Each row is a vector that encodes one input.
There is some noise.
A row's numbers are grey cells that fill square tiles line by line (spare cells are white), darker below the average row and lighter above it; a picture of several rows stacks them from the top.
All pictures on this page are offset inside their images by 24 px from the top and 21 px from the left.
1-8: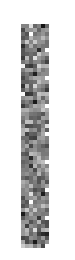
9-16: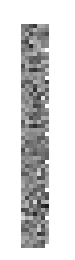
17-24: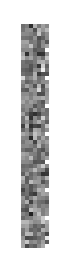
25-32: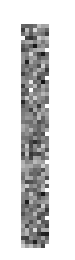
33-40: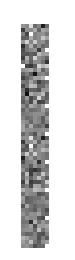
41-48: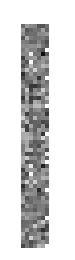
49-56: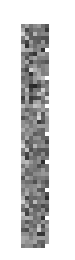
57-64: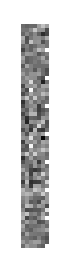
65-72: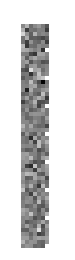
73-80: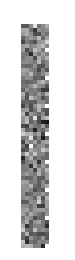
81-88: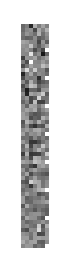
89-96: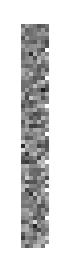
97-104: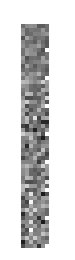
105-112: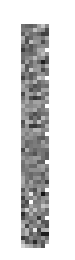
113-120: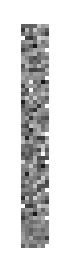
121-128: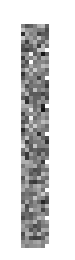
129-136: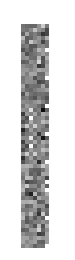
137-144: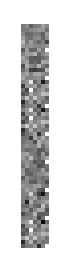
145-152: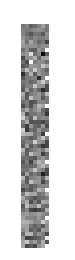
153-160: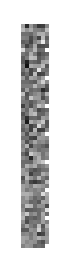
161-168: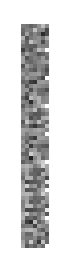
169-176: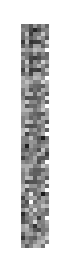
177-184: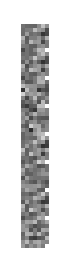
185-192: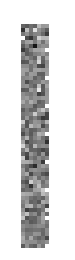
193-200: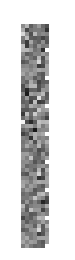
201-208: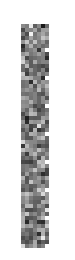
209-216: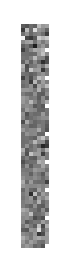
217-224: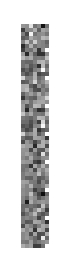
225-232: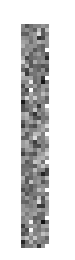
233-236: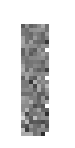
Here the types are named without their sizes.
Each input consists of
a node of a tree.
